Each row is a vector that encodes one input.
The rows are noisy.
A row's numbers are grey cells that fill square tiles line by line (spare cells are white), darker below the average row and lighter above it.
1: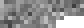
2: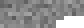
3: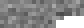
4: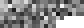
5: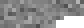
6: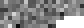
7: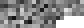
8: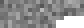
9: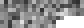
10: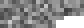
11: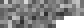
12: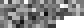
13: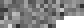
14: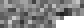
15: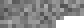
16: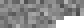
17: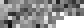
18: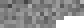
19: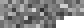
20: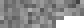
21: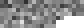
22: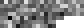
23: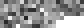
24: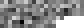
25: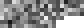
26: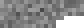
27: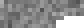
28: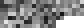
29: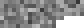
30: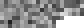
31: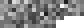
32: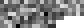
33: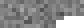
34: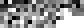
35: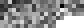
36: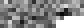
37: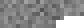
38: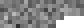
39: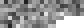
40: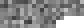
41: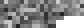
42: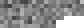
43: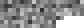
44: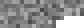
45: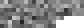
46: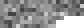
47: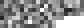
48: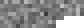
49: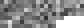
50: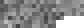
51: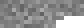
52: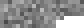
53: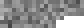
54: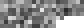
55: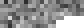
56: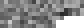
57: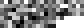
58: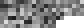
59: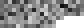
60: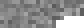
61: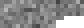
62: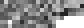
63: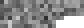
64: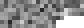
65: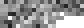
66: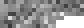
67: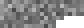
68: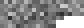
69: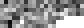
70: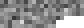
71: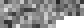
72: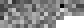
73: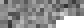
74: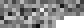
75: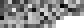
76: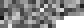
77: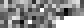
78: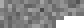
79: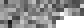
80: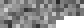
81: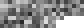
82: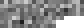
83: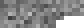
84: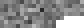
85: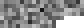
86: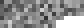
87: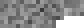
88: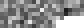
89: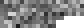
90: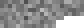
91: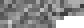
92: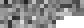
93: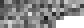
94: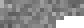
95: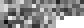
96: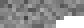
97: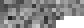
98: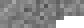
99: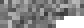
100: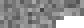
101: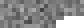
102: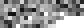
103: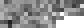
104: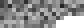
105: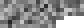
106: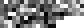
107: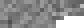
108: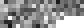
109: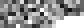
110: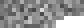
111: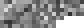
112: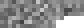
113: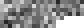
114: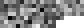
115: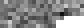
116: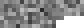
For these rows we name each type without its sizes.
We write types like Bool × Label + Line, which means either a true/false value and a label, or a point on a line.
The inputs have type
Bool × Bool × Bool × Bool + Unit.
